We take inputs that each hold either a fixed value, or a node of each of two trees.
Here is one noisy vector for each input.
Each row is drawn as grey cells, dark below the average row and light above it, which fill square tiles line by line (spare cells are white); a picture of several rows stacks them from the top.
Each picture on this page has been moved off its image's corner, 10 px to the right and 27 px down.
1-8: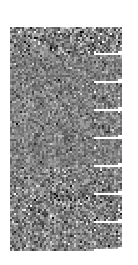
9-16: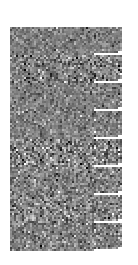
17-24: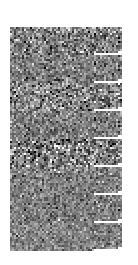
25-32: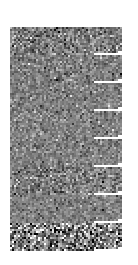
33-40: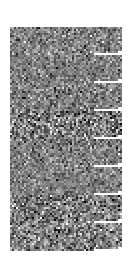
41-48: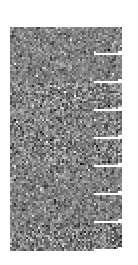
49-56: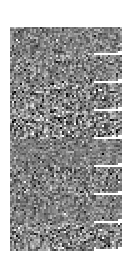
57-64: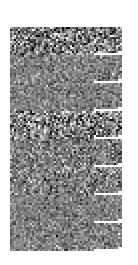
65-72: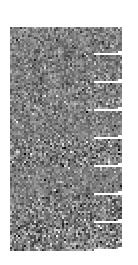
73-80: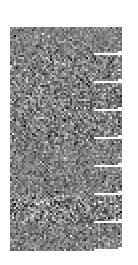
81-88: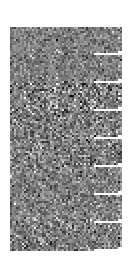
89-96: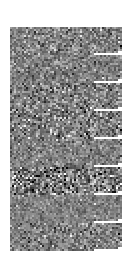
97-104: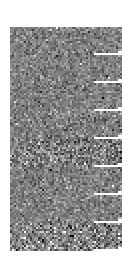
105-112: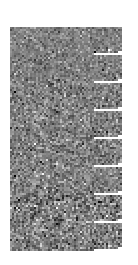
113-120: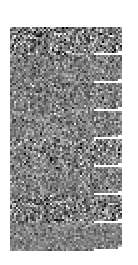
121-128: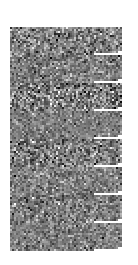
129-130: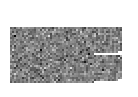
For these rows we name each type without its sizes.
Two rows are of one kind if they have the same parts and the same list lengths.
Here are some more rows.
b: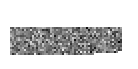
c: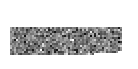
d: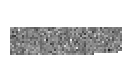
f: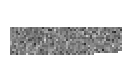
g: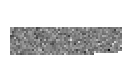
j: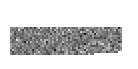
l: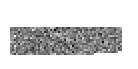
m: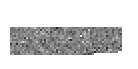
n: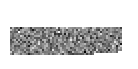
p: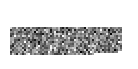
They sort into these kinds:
b
c, d, f, g, j, l, m, n, p

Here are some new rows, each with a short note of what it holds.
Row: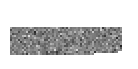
a node of each of two trees
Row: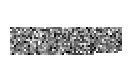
a fixed value
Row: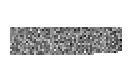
a fixed value
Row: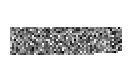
a fixed value
